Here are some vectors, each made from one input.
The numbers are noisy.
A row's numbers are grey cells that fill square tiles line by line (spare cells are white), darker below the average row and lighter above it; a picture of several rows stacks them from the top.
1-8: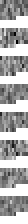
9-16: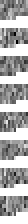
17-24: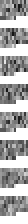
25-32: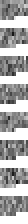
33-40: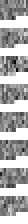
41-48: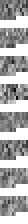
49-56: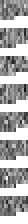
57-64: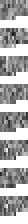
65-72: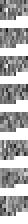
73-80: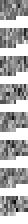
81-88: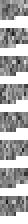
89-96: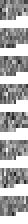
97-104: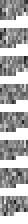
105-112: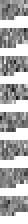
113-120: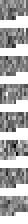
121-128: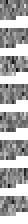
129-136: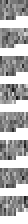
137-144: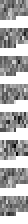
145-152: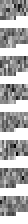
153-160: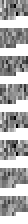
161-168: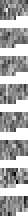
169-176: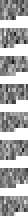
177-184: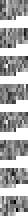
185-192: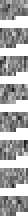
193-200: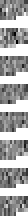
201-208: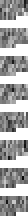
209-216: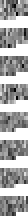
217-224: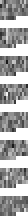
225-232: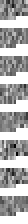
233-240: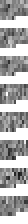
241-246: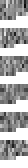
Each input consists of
either a point on an 11-point circle, or a list of up to three points on a 6-point line.
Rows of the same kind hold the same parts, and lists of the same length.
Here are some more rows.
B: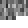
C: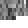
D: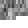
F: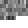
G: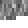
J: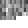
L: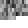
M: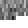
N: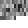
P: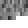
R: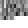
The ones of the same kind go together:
B, C
D, L, R
F, G, P
J, M
N

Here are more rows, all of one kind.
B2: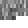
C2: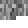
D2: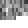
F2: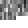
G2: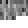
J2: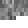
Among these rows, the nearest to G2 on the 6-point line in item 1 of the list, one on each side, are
B2 and C2.
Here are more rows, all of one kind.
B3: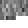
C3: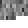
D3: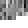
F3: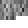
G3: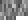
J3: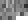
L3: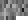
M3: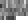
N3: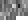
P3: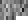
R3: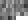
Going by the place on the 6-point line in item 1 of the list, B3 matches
C3, F3, L3 and P3.
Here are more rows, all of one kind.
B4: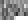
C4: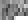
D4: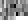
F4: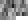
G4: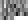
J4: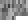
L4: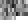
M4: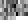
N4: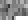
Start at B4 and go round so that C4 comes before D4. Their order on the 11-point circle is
B4, C4, N4, J4, F4, L4, M4, D4, G4.
